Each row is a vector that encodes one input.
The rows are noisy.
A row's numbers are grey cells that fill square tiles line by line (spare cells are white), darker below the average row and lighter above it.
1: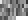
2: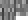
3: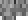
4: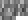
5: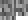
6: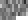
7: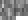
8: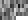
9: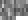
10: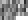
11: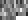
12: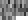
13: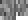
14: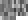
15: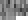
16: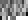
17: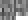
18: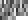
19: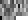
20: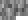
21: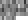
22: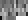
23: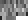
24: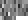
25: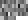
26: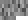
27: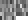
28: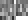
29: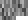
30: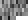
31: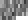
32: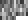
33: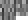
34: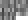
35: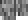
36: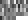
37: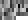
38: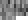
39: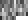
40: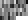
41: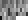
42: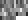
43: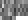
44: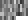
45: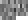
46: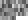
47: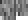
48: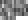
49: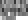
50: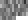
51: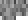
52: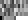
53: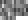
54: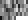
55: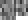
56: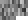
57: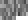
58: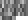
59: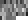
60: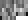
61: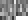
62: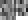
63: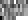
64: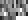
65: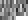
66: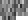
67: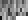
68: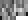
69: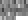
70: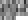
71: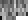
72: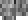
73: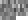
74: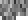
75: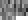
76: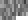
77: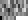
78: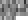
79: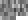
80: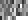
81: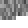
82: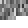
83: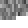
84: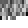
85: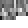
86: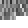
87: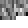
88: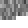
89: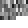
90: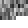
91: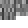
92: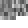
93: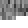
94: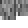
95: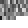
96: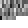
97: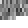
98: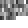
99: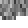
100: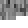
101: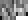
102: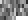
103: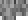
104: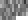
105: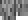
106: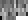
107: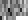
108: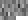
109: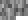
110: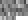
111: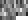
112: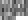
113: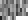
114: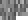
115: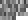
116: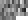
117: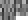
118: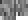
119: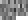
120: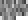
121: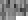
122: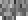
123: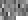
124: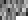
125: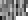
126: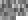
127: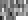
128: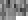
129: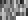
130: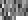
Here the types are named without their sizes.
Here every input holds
either a point on each of two circles, or a label.
